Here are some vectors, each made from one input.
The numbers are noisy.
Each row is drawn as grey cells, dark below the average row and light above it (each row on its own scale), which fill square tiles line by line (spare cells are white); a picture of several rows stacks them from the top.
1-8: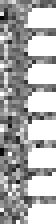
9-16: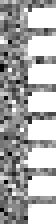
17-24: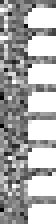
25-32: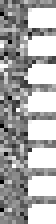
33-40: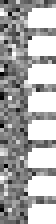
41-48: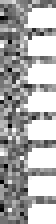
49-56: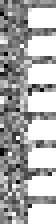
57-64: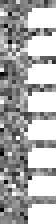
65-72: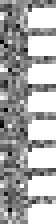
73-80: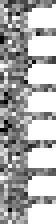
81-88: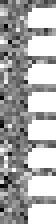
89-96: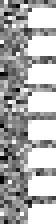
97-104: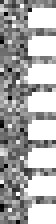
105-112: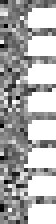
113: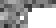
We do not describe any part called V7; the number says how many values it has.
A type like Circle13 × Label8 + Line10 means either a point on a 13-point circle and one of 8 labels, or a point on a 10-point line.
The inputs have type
Bool × V7 + Line4.
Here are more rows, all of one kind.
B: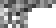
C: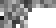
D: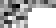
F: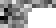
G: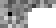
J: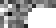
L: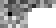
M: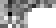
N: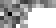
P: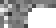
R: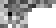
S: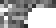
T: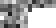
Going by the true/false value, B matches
C and S.
